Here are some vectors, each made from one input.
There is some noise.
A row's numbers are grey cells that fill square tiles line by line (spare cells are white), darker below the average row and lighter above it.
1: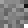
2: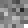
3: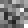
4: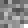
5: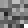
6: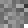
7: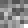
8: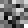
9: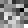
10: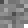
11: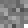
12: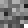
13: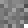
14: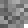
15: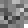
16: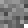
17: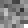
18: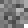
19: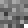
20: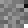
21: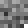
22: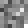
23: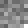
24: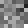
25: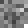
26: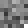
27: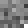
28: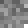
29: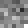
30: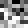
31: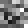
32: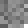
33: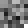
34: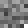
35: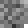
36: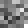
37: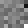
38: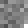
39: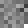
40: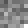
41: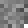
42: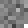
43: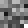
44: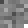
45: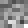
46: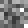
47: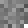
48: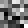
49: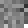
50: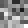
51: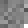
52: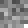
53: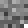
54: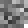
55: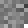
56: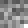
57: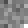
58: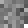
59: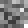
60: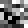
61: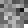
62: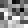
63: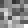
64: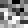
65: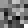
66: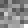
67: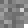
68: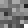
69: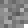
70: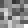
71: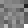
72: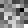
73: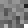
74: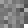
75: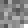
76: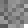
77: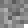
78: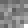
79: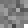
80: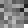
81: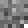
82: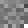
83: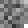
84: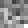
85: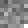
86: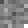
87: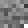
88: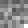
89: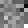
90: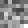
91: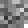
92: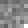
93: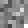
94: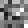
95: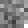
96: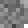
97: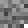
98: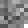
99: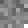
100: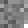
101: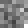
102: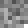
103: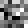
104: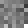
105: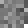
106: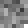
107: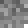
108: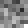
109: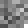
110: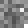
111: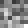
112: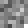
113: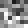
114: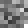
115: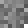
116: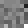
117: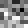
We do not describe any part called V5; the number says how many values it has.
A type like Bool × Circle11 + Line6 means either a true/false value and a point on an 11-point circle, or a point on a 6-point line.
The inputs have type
Bool × V5 + Tree9 + Unit.
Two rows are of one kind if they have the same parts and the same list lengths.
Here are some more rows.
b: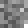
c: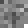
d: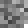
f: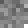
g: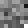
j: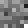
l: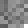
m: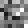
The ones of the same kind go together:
b, c, d, f, l
g, j
m

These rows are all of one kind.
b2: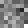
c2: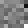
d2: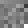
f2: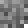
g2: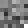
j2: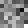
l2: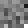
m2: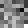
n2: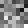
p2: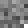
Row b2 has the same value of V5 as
f2 and j2.
